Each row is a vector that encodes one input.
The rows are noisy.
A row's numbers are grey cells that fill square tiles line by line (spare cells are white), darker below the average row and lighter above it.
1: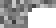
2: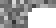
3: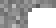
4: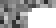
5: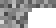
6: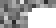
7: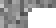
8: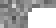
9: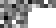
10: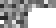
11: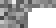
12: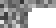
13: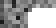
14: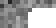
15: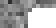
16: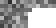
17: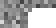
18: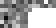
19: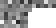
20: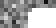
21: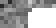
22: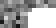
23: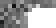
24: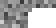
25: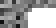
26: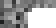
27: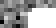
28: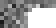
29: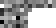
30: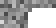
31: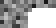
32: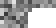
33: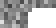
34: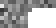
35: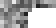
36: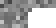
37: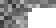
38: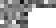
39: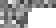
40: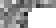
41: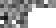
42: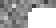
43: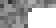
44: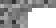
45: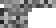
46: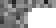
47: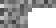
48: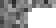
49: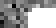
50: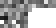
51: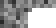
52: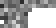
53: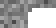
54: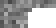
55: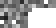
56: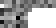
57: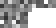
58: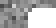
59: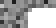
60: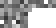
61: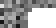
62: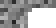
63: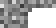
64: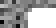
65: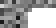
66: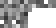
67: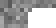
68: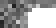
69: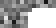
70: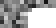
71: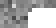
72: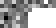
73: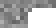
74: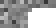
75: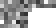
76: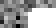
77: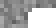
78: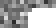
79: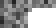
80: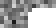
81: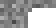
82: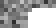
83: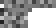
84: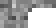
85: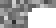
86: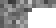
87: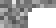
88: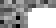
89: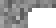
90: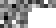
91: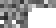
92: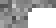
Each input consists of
a point on a 7-point line and a node of an 8-node tree.
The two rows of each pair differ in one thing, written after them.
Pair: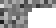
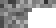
the node of the tree
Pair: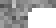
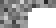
the place on the 7-point line
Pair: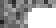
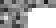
the node of the tree
